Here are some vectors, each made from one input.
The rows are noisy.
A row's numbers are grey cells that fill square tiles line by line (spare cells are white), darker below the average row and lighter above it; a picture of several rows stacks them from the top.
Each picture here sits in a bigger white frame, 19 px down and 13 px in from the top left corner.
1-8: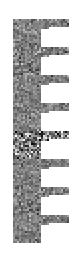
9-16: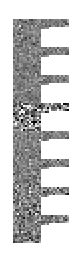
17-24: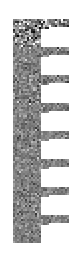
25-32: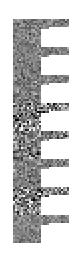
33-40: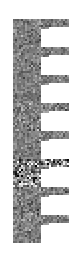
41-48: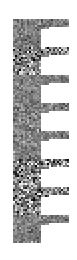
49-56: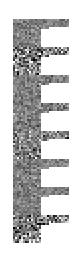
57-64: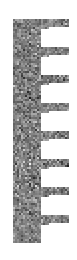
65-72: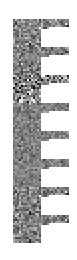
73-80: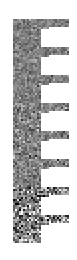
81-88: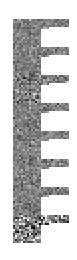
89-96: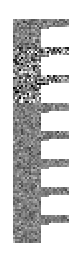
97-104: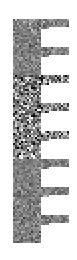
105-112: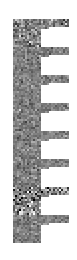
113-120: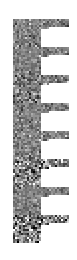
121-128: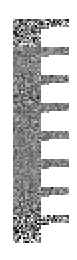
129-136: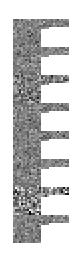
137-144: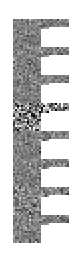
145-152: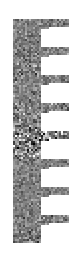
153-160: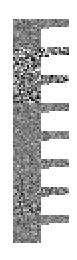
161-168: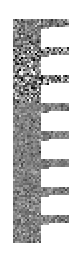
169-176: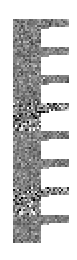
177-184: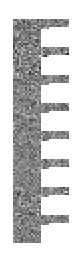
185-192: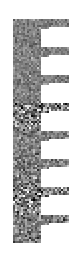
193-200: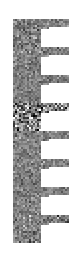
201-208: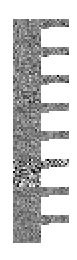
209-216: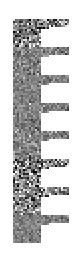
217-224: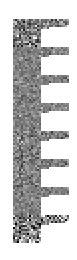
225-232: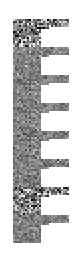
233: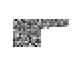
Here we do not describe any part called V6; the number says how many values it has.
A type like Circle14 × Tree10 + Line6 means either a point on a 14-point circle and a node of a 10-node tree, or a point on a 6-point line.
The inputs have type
(Bool × Circle9 × Circle9 × Circle9 + Unit) × Line8 + V6.
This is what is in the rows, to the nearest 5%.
About 80% of them hold a point on an 8-point line, together with either a point on each of three 9-point circles and a true/false value, or a fixed value. The rest hold a value of V6.
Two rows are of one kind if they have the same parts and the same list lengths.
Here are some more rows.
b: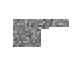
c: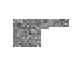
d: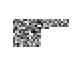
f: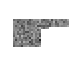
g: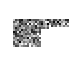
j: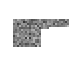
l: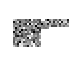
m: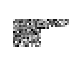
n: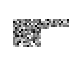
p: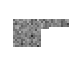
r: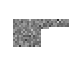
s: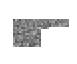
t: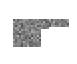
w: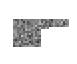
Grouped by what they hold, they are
b, f, p, r, s, t, w
c, j
d, g, l, m, n

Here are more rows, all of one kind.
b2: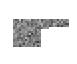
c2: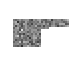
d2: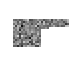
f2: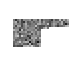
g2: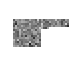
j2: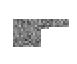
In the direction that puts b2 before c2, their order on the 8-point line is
b2, f2, j2, c2, g2, d2.
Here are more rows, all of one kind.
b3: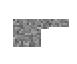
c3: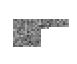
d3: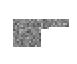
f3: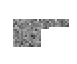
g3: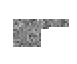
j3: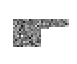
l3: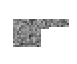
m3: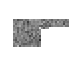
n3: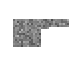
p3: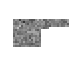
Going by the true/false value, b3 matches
c3, j3, n3 and p3.
